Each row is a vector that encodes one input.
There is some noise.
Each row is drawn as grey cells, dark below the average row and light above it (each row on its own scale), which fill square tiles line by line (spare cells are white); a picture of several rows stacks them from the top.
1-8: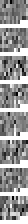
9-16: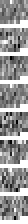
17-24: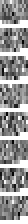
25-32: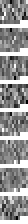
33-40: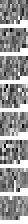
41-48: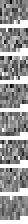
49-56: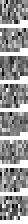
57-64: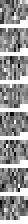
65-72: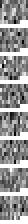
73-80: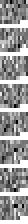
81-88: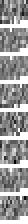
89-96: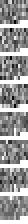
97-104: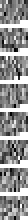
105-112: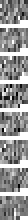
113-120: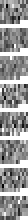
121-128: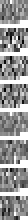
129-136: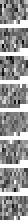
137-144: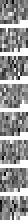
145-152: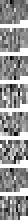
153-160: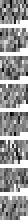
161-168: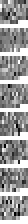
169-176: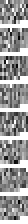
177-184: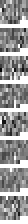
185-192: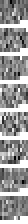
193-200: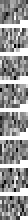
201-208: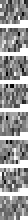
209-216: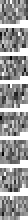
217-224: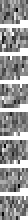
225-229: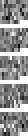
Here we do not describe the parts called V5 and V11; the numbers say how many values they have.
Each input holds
one of 10 labels and a value of V11, together with either a node of a 12-node tree, or a value of V5.
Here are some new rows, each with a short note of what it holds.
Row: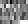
one of 10 labels, a node of a 12-node tree and a value of V11
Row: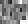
one of 10 labels, a value of V5 and a value of V11
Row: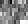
one of 10 labels, a value of V5 and a value of V11
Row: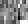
one of 10 labels, a value of V5 and a value of V11
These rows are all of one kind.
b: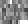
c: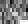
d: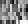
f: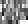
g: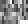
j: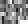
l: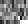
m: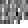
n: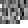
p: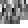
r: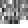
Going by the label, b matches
g and j.
